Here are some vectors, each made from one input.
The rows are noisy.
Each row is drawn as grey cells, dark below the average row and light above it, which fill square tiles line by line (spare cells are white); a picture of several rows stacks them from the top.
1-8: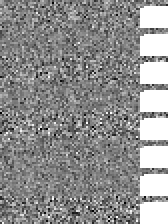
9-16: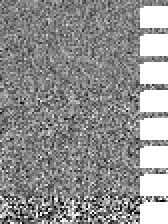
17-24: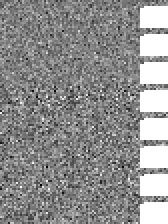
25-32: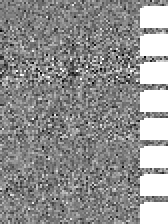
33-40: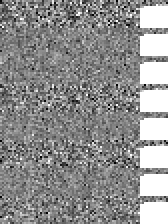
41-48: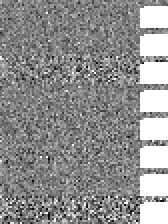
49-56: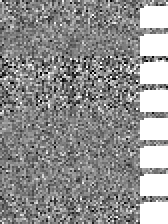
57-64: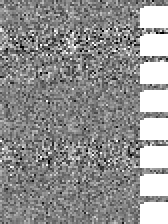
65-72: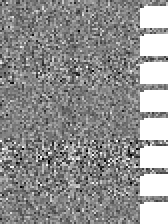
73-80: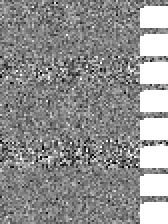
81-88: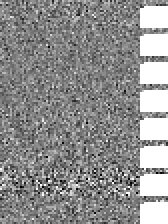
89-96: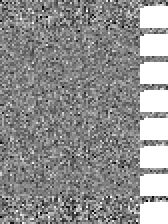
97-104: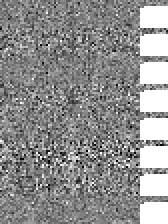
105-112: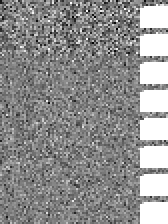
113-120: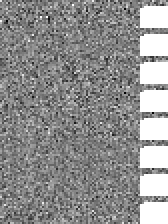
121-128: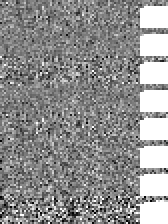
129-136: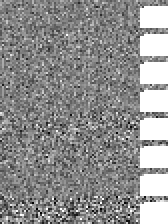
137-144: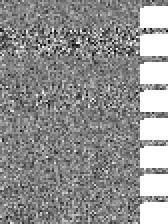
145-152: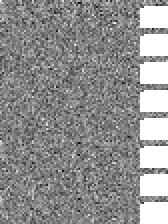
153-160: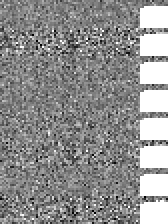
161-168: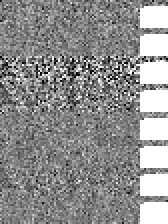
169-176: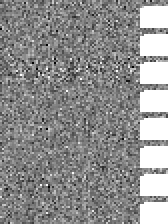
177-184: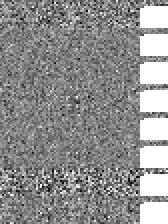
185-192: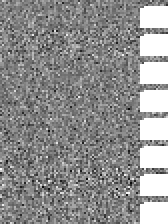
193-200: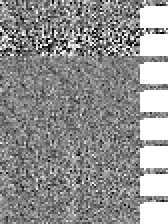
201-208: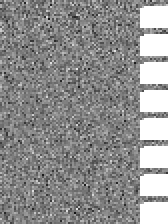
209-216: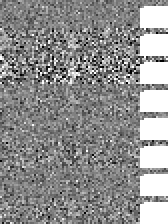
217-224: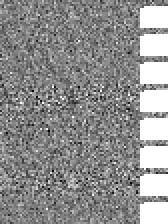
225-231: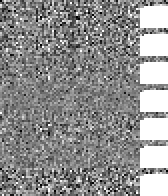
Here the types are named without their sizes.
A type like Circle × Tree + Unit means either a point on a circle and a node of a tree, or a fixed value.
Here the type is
(Label + Line) × (Tree + Unit).
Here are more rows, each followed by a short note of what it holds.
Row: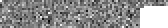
a label
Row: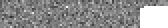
a label
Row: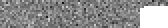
a label and a node of a tree
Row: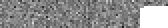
a label and a node of a tree
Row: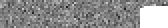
a point on a line and a node of a tree
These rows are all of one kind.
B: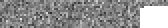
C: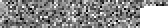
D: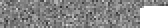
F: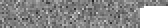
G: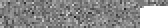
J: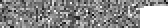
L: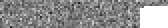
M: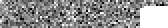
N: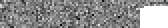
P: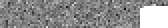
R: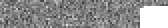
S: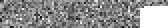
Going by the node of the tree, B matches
D, G, J and R.
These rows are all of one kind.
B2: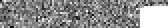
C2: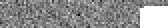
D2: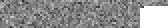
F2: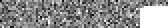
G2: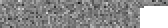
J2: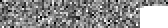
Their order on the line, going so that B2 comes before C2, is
B2, J2, F2, G2, D2, C2.
